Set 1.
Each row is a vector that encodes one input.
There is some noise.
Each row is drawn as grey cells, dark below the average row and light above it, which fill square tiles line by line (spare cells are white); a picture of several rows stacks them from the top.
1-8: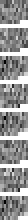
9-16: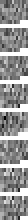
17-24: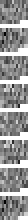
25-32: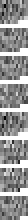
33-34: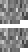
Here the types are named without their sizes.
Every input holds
a point on a line.
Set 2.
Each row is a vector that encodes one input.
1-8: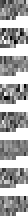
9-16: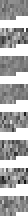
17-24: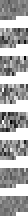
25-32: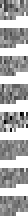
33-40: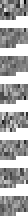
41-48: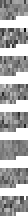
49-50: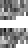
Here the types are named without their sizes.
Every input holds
a point on a line.
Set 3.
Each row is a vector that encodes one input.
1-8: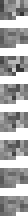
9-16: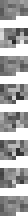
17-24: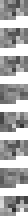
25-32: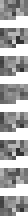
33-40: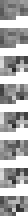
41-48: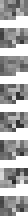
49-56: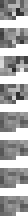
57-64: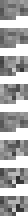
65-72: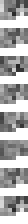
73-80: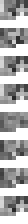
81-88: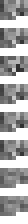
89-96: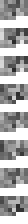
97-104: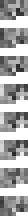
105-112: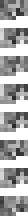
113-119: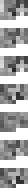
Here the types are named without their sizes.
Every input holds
a point on a line.
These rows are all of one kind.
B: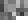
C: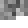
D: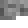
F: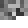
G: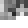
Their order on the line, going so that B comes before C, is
F, B, D, C, G.
